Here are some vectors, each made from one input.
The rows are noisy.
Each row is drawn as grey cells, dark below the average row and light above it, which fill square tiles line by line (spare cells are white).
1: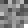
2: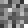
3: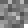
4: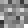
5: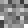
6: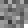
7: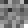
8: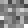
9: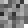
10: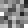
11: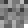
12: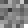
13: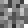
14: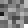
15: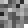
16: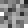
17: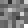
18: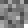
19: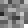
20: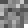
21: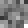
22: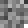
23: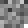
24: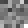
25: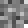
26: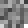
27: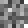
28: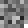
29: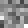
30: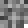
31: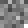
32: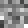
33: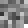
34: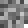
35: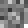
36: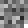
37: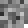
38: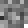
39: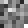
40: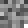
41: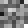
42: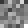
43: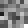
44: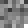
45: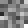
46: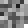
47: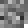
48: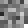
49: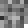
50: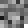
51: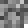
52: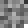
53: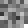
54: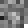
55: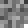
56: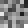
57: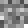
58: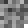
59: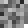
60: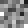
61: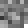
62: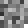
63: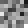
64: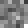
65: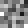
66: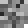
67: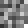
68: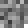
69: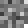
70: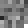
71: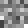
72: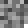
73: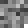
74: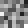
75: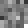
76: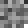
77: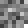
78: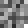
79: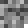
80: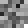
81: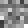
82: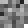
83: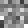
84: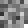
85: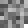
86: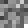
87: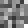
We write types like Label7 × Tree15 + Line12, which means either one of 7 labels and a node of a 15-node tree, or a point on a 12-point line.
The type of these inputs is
Bool × List2(Line4).
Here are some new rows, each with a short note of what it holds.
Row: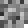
a true/false value, together with a list of one item
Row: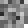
a true/false value, together with a list of one item
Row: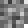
a true/false value, together with a list of one item
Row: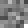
a true/false value, together with a list of two items
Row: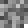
a true/false value, together with a list of one item
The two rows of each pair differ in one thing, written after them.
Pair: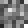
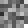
the place on the 4-point line in item 1 of the list
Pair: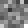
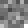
the place on the 4-point line in item 2 of the list
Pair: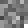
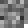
the place on the 4-point line in item 2 of the list
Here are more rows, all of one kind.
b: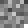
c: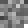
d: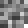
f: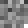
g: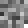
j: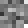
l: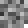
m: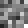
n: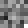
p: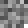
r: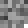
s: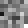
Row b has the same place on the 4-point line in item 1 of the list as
c, g and j.
